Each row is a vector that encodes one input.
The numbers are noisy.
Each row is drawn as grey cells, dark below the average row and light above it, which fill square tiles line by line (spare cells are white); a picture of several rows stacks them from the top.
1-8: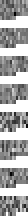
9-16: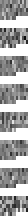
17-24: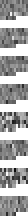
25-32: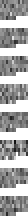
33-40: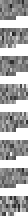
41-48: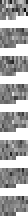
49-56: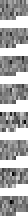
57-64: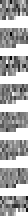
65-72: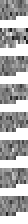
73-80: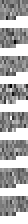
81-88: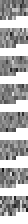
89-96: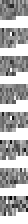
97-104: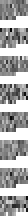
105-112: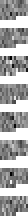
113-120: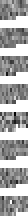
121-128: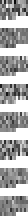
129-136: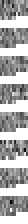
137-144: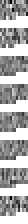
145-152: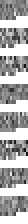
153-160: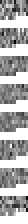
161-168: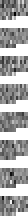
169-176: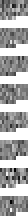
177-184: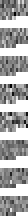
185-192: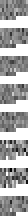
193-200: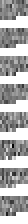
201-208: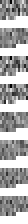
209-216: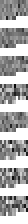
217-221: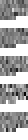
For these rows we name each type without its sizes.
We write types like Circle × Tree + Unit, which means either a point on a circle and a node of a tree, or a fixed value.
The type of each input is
(Bool × Bool × Bool × Bool + Line) × Line + Tree × Tree.
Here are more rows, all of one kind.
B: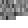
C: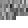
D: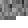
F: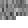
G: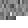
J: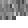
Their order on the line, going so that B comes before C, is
D, J, F, G, B, C.
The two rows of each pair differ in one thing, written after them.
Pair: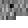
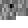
one of the four true/false values
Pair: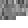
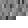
one of the four true/false values
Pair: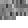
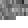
one of the four true/false values
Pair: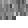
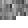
the place on the line
